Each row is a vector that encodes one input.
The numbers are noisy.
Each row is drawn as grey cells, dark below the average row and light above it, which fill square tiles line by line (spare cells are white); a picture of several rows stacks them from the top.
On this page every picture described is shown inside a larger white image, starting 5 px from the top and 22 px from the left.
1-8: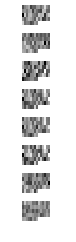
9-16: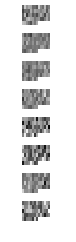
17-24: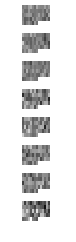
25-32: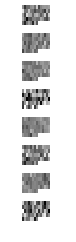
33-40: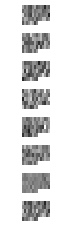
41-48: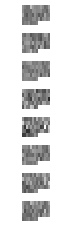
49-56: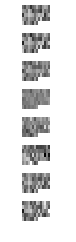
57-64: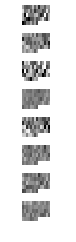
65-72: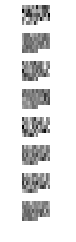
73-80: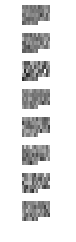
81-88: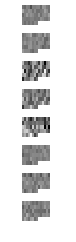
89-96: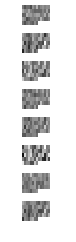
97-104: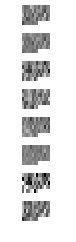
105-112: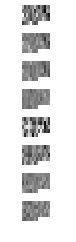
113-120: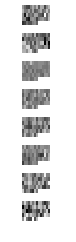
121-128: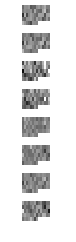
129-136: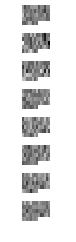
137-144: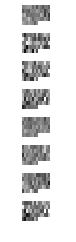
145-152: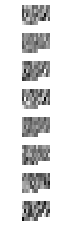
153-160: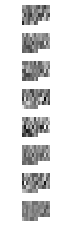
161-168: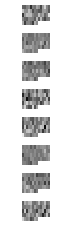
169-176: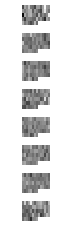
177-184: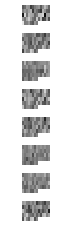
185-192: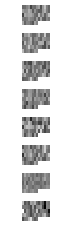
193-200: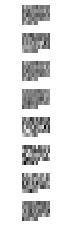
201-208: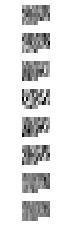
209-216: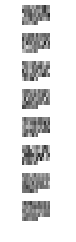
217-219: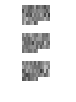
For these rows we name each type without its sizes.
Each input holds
either a point on a circle, or a label, or a point on a line.
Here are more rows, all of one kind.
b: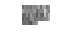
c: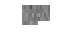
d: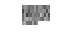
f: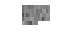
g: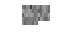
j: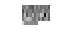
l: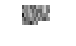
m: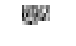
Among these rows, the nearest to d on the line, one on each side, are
f and l.
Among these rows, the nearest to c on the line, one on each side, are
b and g.
